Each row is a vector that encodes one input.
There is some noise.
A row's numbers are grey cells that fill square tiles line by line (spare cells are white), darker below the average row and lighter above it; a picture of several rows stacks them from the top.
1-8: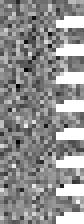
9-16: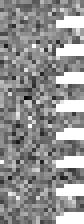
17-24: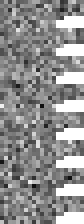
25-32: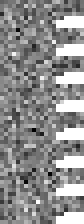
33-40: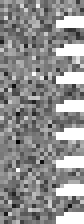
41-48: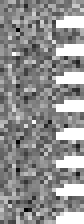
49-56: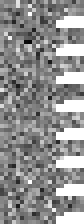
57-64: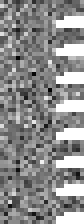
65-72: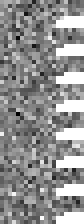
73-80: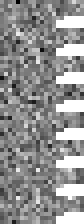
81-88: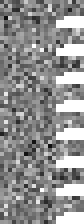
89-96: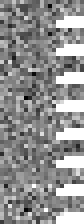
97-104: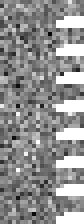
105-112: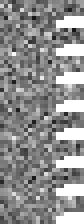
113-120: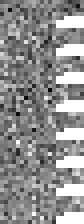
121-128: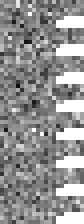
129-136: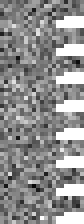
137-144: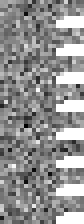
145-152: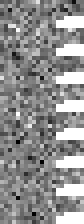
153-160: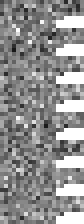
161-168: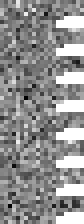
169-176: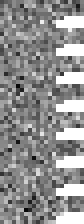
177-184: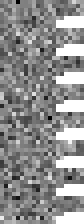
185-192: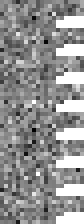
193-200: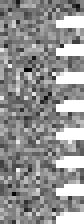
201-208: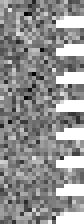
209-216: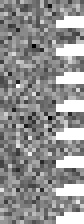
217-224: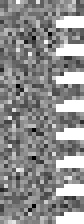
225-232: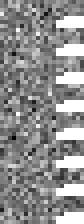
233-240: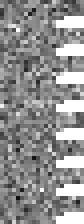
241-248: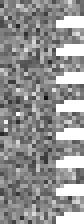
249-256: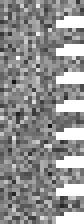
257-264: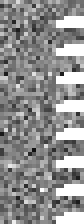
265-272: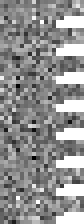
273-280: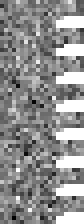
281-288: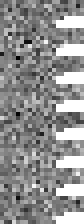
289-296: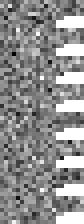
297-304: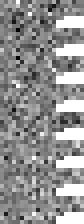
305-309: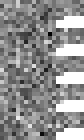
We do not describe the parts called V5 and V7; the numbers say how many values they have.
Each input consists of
either a point on an 8-point line and a value of V7, or a point on a 9-point line and a value of V5, or a point on each of two 11-point lines.
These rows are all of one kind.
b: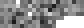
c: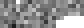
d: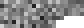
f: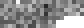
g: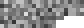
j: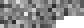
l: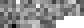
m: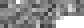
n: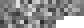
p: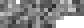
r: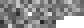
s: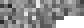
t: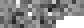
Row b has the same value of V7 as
n, r and t.
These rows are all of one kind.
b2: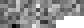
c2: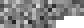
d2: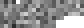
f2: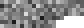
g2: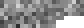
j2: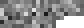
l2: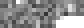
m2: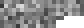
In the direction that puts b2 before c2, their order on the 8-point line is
b2, m2, j2, g2, l2, d2, f2, c2.
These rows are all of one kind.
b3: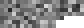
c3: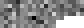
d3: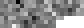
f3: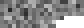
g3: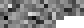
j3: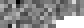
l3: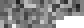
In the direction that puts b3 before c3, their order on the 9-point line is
b3, f3, l3, j3, d3, c3, g3.
